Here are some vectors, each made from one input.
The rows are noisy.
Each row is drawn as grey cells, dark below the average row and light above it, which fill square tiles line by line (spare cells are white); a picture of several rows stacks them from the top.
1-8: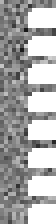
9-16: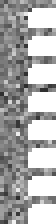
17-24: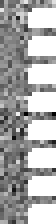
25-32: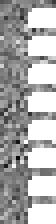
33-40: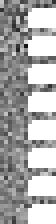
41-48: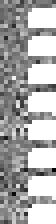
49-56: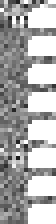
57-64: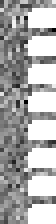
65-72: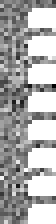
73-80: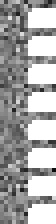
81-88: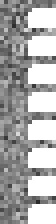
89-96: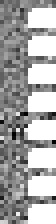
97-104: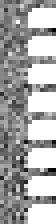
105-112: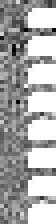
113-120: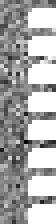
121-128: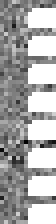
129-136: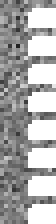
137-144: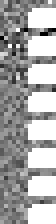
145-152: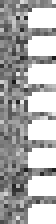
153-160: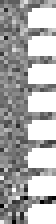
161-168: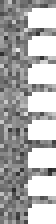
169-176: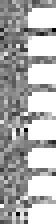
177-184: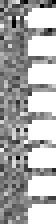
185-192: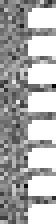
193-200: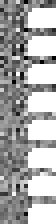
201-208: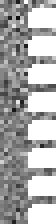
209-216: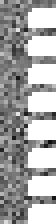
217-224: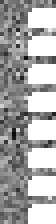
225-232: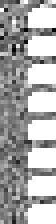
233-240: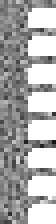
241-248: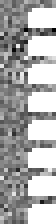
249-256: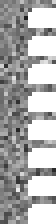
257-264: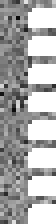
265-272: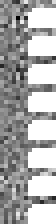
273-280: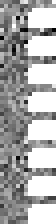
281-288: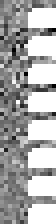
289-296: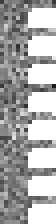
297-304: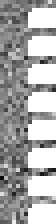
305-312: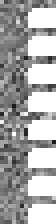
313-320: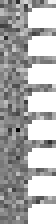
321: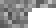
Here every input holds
one of 6 labels and a point on a 7-point line.
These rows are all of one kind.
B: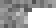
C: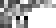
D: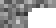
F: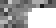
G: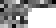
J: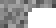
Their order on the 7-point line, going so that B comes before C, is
G, J, D, B, F, C.
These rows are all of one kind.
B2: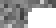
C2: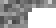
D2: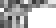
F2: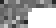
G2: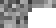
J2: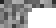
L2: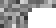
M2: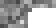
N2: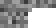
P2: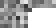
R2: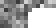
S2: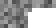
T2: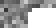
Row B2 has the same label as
M2 and S2.
